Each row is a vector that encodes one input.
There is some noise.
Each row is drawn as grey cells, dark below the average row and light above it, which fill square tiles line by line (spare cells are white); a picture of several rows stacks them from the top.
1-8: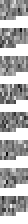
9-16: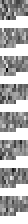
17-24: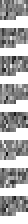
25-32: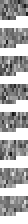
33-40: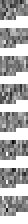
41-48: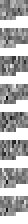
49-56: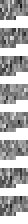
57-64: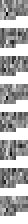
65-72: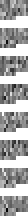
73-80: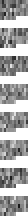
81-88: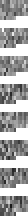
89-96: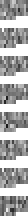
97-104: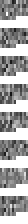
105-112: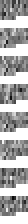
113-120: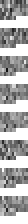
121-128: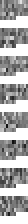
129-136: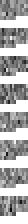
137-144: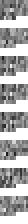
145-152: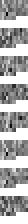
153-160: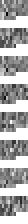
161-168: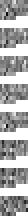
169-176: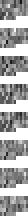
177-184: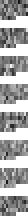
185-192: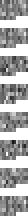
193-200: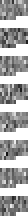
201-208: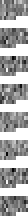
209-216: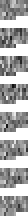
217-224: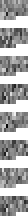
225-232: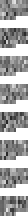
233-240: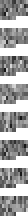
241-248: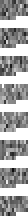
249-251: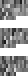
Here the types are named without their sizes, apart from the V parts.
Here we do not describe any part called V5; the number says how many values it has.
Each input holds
either a point on a circle and a value of V5, or a point on each of two lines.
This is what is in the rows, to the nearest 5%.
About 45% of them hold a point on a circle and a value of V5. The rest hold a point on each of two lines.
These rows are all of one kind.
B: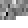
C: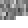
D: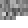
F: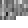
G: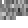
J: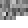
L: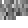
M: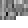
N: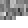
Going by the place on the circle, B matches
F and M.
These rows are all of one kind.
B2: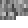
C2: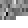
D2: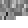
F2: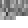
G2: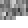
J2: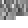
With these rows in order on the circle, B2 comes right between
C2 and F2.
